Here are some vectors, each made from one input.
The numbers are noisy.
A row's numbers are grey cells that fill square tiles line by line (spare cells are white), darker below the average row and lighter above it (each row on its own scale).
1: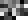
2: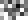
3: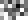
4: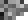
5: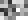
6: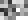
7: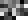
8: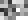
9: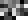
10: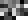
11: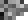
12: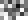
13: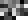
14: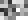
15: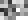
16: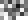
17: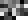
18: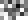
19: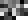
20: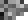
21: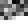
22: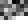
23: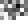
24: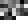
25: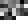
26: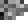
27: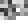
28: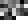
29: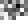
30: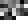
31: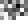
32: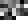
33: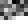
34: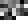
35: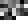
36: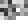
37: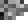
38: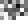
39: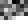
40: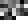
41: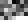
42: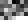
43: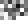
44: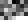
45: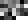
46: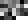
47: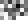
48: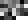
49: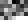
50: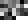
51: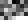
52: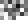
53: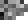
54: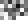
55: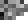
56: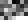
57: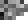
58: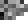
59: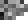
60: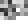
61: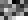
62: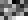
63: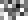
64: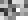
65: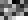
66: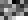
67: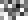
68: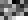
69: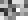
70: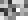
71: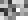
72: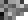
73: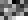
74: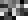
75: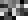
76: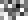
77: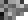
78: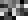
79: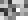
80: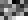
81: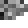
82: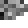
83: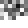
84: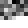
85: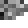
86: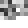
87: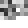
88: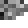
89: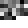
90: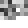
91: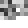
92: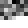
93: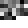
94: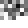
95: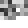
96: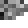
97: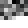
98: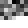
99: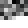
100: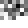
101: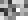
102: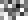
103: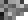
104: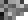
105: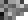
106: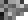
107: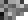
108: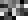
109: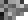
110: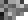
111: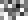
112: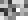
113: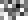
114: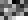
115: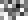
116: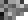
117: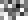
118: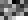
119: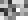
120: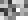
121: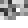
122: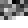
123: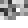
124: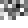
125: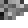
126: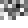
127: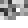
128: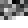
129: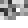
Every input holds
one of 5 labels.
